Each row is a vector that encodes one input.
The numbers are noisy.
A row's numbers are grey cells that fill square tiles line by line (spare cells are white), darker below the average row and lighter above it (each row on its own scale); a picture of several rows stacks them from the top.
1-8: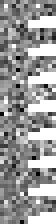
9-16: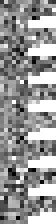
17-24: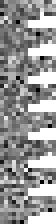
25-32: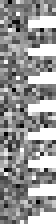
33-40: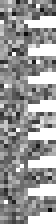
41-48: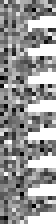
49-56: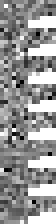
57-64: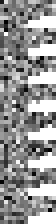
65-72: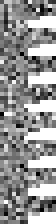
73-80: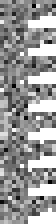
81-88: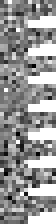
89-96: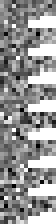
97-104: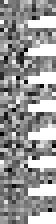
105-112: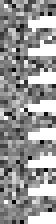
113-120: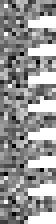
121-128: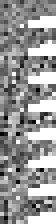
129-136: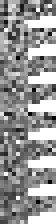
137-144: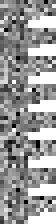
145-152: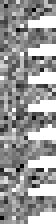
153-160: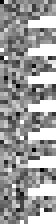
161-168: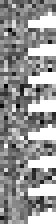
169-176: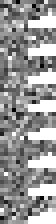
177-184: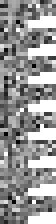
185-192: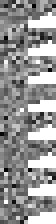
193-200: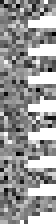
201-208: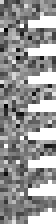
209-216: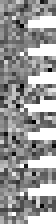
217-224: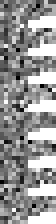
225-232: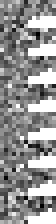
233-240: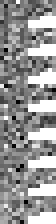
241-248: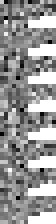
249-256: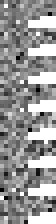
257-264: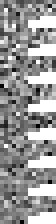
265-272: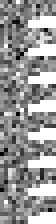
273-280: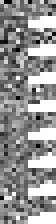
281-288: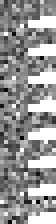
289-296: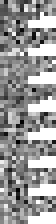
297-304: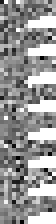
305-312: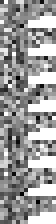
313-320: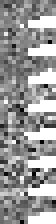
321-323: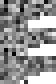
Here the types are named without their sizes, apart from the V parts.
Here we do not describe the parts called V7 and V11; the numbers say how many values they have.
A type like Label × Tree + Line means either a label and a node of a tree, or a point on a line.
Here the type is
(Bool × V11 + V7) × Circle + Label.
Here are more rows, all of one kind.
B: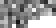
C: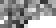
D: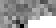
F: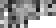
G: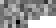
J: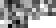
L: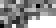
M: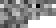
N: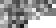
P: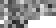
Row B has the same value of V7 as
C and M.
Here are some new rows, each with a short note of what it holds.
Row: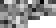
a point on a circle, a true/false value and a value of V11
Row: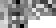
a point on a circle and a value of V7
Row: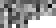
a point on a circle and a value of V7
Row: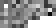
a label
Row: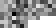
a point on a circle and a value of V7
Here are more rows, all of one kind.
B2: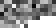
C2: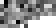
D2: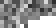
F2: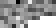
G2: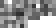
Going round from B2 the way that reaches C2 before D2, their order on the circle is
B2, G2, F2, C2, D2.
